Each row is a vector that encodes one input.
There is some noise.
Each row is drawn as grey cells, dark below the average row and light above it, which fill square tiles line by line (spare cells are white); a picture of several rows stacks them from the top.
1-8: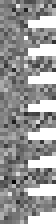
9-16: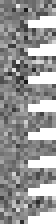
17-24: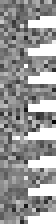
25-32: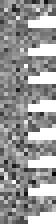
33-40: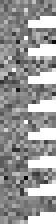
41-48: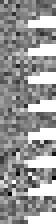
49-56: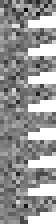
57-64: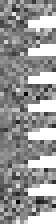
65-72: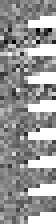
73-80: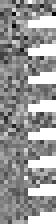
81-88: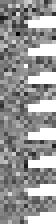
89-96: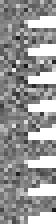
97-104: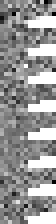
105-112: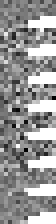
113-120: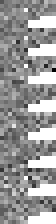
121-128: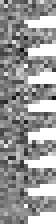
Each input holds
either a point on a 5-point line and a true/false value, or a list of up to three points on a 4-point line.
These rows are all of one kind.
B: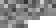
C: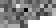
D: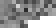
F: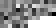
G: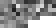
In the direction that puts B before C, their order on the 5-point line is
F, B, C, G, D.
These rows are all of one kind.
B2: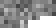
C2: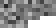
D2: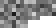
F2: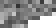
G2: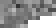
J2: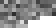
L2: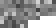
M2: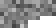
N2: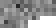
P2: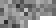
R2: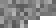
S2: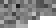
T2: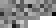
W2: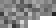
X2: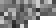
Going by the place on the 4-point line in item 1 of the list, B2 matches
C2, N2, P2 and W2.
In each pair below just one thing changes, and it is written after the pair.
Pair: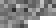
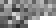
the true/false value
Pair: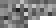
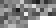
the place on the 5-point line
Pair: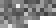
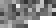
the place on the 5-point line
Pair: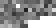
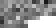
the true/false value
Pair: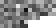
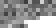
the place on the 5-point line
